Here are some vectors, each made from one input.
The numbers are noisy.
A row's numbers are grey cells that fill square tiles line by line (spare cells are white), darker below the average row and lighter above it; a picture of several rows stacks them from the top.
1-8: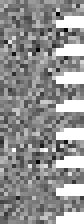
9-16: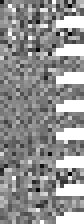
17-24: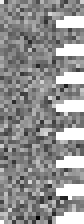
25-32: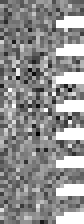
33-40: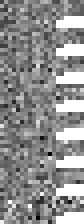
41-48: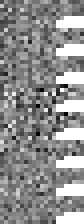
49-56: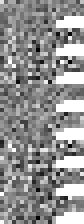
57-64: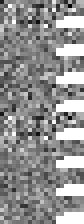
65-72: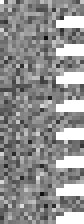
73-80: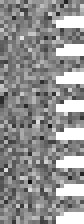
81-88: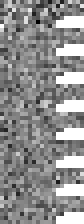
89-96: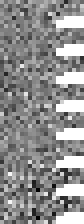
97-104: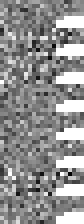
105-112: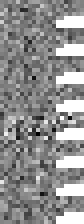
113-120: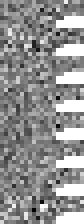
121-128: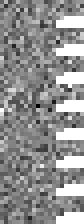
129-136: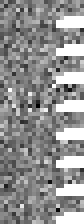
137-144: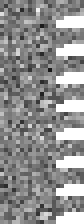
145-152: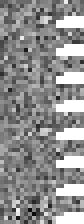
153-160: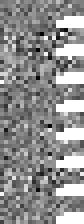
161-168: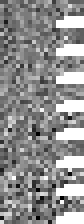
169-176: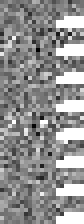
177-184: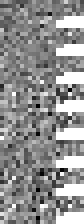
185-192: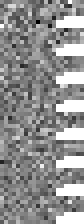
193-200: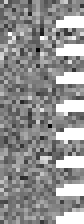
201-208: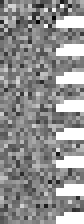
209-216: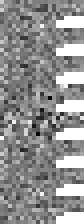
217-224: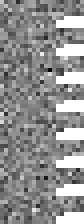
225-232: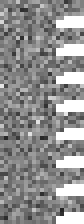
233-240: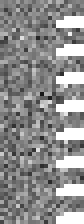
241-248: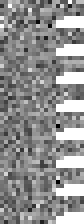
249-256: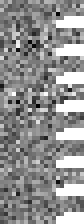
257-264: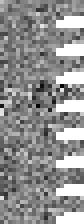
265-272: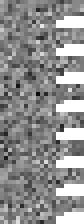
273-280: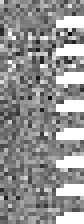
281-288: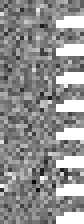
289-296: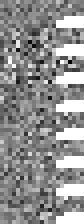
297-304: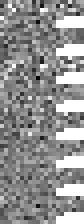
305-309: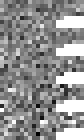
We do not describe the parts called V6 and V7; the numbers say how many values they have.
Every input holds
either a value of V6 and a value of V7, or a list of up to three points on an 11-point circle.
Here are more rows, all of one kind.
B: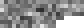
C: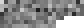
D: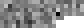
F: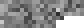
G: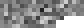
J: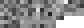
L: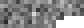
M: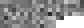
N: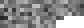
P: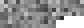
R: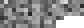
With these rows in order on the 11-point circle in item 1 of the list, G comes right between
F and M.
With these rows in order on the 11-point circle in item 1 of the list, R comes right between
J and N.
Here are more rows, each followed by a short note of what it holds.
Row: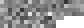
a list of one item
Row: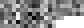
the empty list
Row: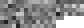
a list of three items
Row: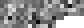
a value of V6 and a value of V7
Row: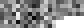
the empty list
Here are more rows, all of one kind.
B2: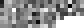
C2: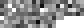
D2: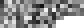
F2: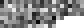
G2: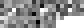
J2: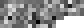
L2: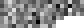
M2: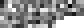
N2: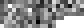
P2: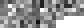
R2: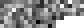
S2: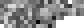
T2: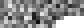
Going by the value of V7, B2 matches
G2 and L2.
